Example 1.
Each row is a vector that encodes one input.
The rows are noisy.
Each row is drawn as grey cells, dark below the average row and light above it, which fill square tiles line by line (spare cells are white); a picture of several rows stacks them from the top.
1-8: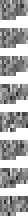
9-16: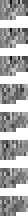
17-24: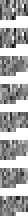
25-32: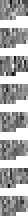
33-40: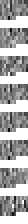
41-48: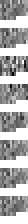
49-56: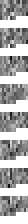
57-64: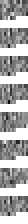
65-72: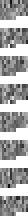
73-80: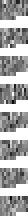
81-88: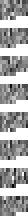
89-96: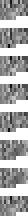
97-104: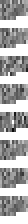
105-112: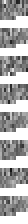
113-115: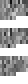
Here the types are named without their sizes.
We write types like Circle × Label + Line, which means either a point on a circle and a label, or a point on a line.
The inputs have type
Bool × Tree + Line.
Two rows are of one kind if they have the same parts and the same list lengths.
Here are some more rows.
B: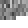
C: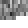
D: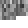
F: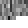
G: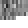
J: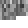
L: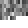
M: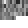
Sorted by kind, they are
B, C, D, G, J
F, L, M

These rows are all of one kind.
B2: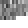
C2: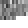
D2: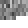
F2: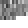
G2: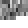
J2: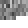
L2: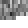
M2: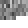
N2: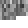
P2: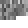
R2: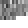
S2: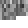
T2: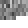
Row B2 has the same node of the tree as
C2, F2 and R2.
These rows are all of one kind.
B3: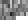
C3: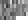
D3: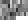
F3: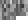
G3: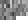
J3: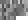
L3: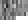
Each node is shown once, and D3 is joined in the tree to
B3.
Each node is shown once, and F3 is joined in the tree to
J3.
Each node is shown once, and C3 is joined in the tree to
G3 and L3.
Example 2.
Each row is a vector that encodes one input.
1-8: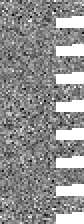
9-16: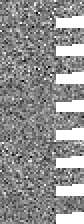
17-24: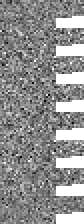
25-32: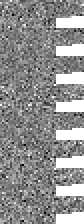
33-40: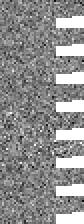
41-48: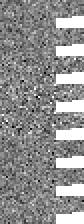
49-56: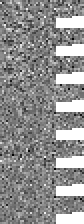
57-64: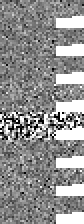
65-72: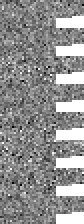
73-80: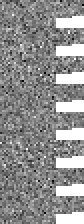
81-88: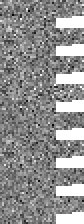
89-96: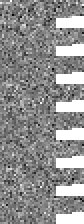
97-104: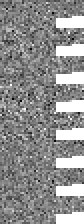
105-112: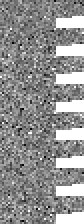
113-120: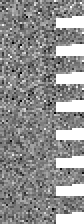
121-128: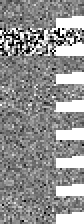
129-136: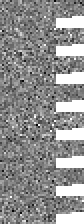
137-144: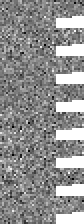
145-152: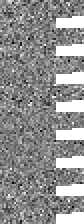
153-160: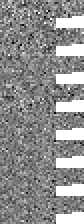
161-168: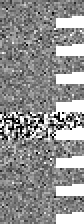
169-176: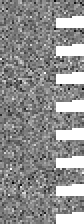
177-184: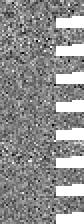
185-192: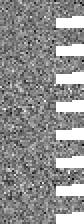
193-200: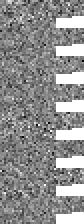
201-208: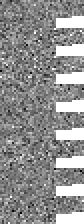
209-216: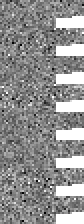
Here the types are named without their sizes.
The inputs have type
Bool × Label × (Line × Line + Unit) + Unit.
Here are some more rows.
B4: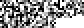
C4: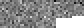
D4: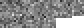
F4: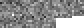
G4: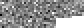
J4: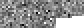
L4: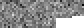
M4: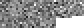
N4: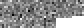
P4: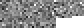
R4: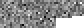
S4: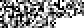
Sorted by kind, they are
B4, S4
C4, G4, J4, L4, N4
D4, F4, M4, P4, R4

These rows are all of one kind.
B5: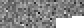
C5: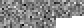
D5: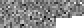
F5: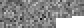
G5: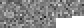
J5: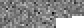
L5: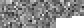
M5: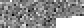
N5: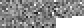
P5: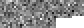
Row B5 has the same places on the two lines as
G5, L5, M5 and N5.
